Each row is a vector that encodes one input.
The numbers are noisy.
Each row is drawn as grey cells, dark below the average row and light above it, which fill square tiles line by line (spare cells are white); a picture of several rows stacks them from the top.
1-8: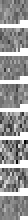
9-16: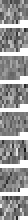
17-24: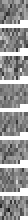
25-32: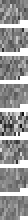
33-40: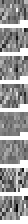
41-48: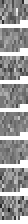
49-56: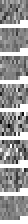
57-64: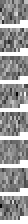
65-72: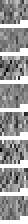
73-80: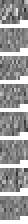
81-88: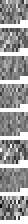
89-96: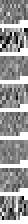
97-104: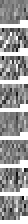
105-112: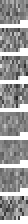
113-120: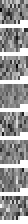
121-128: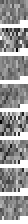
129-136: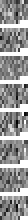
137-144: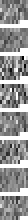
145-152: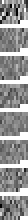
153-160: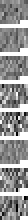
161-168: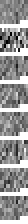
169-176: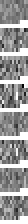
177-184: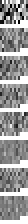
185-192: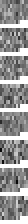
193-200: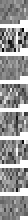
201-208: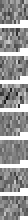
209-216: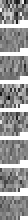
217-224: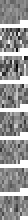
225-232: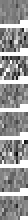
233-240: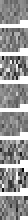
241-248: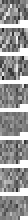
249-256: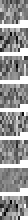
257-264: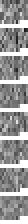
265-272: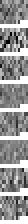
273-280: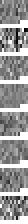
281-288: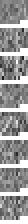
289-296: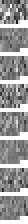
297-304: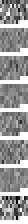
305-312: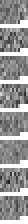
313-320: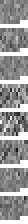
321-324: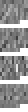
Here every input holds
one of 12 labels, together with either a point on a 6-point line, or a point on a 15-point line.
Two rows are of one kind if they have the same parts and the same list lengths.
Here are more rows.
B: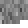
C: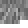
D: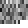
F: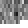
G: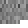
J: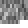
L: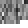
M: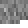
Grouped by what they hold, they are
B, C, D, F, G, J
L, M

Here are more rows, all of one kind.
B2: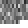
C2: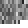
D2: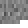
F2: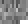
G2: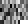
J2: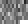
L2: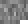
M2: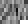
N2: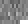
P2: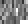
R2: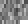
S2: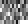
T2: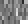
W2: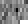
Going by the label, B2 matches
J2, L2, P2 and S2.
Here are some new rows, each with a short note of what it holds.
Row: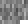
one of 12 labels and a point on a 15-point line
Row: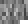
one of 12 labels and a point on a 6-point line
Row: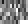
one of 12 labels and a point on a 6-point line
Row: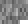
one of 12 labels and a point on a 15-point line
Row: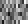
one of 12 labels and a point on a 15-point line
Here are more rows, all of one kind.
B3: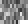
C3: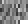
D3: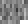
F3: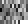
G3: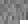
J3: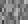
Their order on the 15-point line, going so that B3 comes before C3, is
D3, J3, G3, F3, B3, C3.
